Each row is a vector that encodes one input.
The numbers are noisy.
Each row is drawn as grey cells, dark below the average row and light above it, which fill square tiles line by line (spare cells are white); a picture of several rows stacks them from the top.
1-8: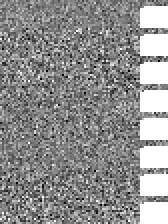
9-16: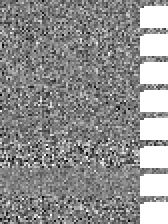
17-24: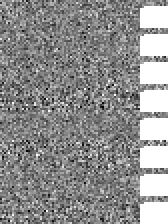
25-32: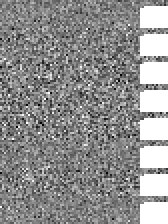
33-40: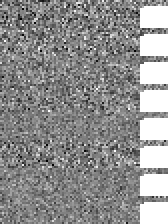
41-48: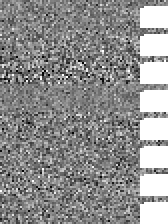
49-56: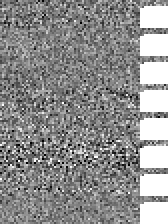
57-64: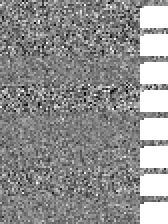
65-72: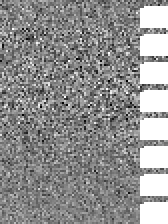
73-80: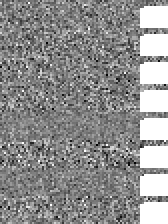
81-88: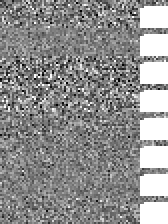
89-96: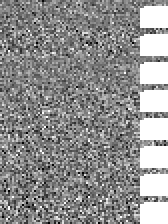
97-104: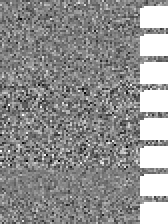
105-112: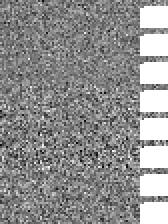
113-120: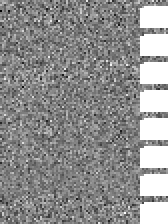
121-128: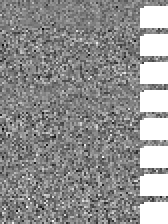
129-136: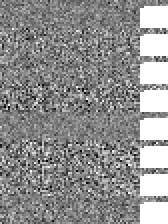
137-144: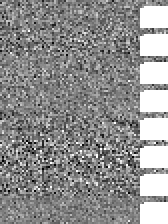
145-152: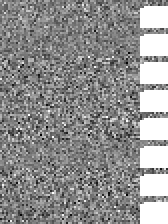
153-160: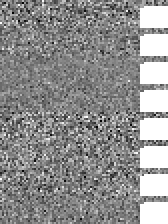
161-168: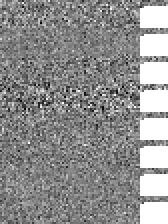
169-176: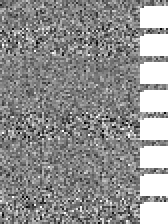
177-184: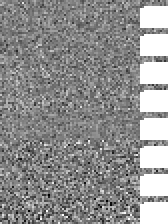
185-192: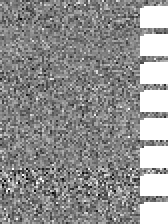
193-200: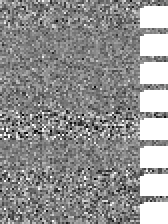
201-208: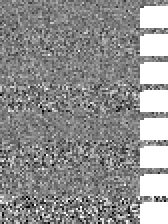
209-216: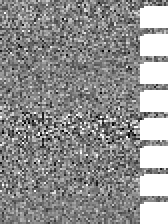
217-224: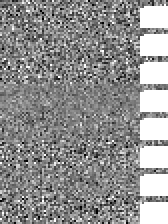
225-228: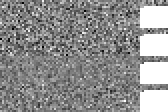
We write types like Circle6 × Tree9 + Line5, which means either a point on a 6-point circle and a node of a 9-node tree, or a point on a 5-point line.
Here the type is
Circle9 × (Tree20 + Unit).
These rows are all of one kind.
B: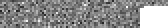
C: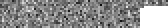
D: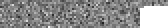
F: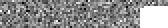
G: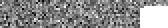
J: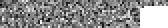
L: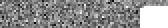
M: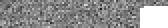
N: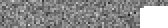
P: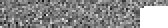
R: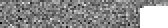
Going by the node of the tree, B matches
G and P.
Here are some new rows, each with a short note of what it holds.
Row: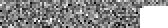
a point on a 9-point circle
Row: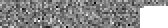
a point on a 9-point circle
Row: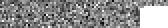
a point on a 9-point circle and a node of a 20-node tree
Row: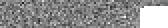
a point on a 9-point circle
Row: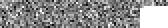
a point on a 9-point circle
